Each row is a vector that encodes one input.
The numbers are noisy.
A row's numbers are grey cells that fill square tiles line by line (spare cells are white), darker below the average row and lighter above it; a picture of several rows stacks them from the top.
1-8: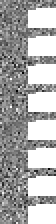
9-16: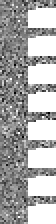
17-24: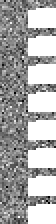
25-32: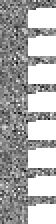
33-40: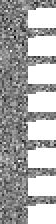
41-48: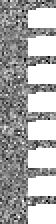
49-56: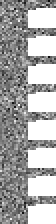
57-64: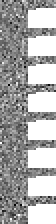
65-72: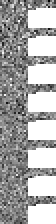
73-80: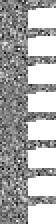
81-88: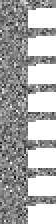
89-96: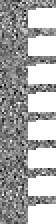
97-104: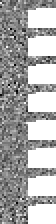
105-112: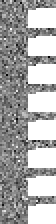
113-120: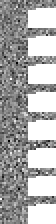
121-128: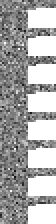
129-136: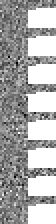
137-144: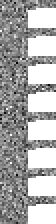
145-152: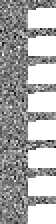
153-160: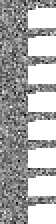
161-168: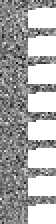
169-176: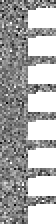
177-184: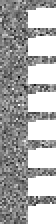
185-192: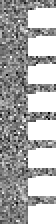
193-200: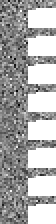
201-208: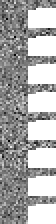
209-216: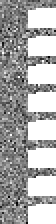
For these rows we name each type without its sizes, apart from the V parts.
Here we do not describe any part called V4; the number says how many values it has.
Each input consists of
a value of V4, together with either a point on a line, or three true/false values.
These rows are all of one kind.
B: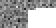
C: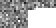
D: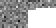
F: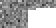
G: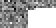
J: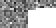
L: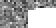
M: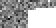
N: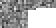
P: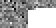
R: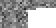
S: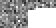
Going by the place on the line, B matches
G, P and S.
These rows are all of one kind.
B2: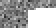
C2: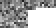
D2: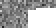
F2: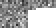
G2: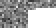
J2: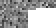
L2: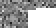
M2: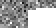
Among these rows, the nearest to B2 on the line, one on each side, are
G2 and J2.
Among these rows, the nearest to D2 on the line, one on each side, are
F2 and G2.
